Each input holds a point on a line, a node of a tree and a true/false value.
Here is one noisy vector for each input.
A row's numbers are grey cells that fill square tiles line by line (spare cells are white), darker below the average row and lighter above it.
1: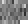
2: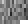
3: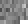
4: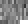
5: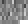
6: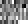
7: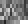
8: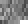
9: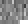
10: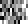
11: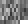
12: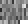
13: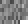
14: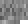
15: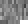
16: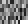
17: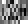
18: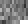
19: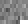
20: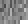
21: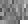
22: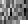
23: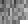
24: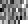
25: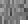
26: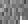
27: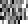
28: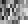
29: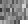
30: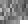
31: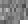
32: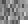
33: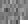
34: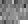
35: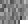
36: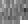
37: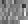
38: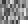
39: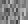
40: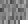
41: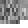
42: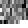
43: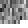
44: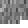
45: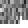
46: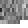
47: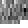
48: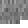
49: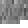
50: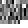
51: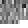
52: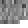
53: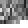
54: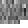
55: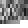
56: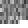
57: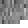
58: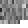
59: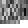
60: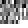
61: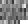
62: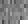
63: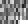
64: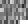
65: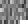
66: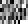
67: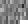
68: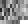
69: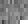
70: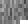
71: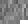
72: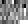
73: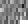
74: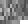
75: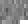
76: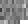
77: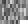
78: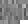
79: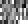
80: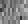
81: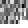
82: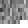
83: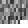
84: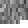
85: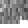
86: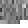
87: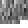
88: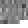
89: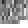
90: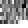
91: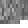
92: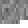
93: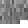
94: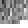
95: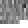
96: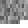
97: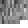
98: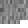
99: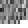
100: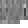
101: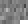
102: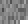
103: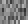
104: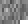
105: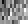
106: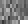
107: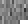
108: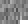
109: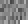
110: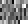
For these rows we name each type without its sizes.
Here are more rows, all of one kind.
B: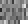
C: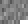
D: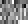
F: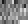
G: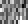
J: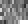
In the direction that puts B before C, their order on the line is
B, G, C, D, F, J.
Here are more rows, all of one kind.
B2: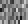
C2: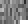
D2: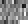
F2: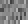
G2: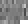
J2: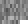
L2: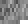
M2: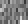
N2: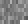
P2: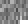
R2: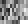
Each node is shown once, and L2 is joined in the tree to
C2.
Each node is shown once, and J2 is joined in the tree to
F2.
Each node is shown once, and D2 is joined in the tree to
N2.
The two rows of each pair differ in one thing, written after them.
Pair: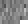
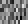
the place on the line
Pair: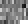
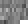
the place on the line
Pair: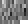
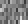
the place on the line
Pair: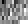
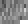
the node of the tree
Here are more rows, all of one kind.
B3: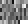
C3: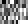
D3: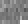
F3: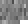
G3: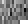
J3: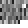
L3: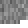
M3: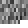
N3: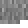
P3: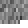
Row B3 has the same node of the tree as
C3, M3 and P3.
